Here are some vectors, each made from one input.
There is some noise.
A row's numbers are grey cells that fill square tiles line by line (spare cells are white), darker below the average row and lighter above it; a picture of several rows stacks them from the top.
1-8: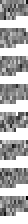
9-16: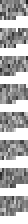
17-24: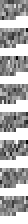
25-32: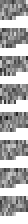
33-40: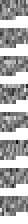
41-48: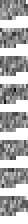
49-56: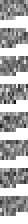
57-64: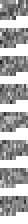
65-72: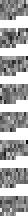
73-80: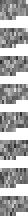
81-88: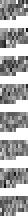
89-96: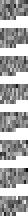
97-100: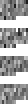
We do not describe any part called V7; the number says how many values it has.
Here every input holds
a point on a 5-point line, together with either three true/false values, or a value of V7.
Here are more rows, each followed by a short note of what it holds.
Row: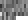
a point on a 5-point line and three true/false values
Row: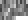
a point on a 5-point line and three true/false values
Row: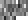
a point on a 5-point line and a value of V7
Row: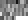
a point on a 5-point line and three true/false values
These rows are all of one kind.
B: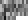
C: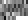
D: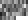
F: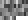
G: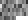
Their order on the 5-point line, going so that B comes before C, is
G, B, C, F, D.
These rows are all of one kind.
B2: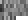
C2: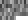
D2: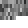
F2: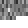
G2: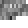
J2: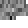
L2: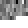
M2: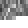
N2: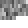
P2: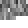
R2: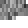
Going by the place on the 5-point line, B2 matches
D2 and M2.
